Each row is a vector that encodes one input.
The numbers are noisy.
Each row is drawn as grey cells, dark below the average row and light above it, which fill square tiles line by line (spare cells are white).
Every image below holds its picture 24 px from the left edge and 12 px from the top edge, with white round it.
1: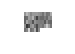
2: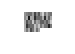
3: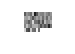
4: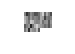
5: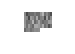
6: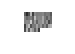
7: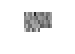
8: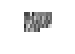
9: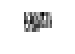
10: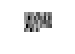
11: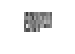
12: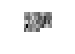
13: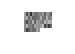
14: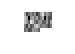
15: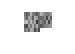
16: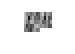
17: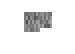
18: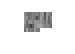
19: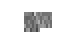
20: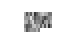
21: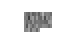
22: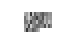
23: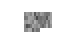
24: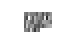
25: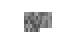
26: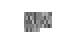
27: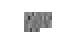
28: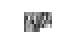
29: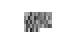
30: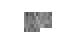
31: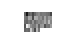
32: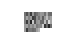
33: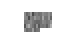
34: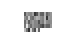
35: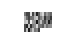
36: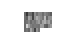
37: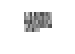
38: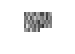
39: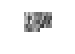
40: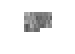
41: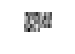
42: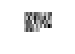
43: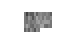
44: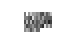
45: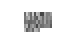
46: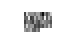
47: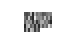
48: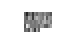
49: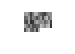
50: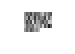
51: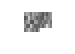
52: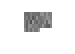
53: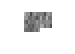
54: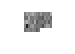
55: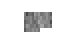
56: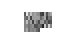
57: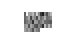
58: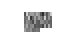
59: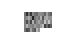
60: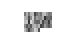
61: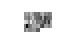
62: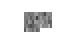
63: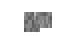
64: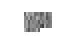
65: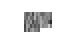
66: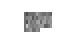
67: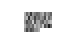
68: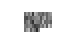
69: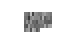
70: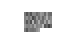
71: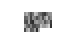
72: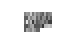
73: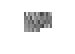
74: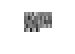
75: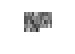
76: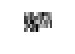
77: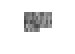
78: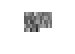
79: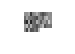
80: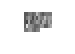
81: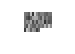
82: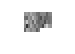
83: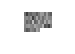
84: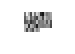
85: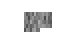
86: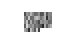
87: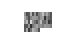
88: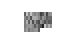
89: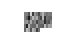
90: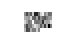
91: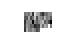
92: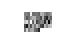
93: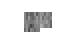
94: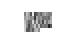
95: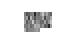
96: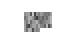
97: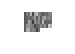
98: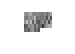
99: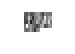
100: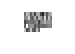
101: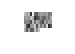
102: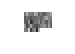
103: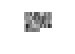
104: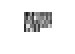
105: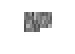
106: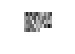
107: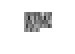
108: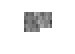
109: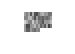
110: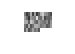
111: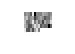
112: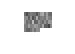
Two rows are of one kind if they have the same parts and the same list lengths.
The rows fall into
2 kinds.
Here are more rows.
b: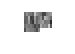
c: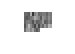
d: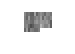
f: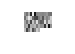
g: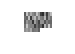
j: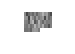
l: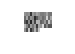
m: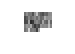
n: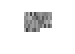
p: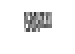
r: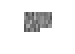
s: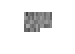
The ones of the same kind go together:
b, c, d, j, l, m, r, s
f, g, n, p

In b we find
one of 6 labels and a point on a 5-point line.
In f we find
a point on a 6-point circle, one of 6 labels and a true/false value.
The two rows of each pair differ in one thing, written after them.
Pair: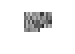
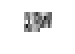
the true/false value
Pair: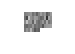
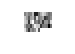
the true/false value
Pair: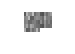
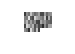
the place on the 6-point circle
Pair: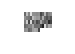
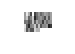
the place on the 6-point circle
